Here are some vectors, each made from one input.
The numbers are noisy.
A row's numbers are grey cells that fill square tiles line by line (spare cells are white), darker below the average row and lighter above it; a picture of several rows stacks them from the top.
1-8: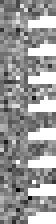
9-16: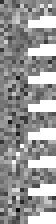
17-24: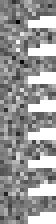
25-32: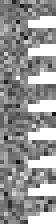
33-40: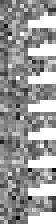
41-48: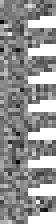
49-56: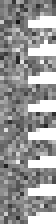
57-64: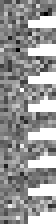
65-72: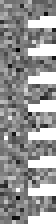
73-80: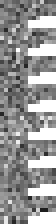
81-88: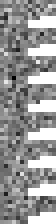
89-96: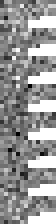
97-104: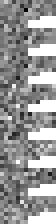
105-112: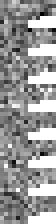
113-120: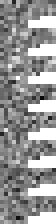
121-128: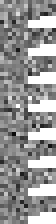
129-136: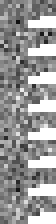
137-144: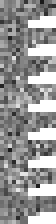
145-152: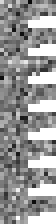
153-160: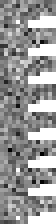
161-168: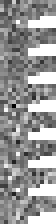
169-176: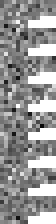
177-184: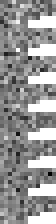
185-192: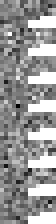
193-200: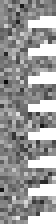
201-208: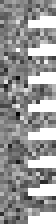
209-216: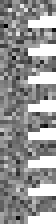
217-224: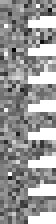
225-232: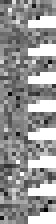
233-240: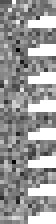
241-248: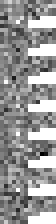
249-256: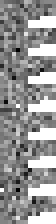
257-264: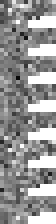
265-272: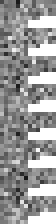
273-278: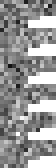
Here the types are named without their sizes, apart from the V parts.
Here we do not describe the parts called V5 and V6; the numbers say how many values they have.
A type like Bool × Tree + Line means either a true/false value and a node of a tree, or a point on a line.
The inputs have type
Line × (Line × (Line + V6) + V5).
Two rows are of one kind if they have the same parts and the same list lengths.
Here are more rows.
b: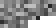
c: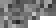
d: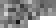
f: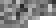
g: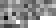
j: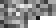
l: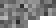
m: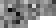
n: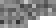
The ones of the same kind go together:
b, d, f, l, n
c, m
g, j

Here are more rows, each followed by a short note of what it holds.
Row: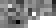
a point on each of three lines
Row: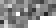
a point on each of three lines
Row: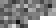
a point on each of two lines and a value of V6
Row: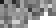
a point on a line and a value of V5
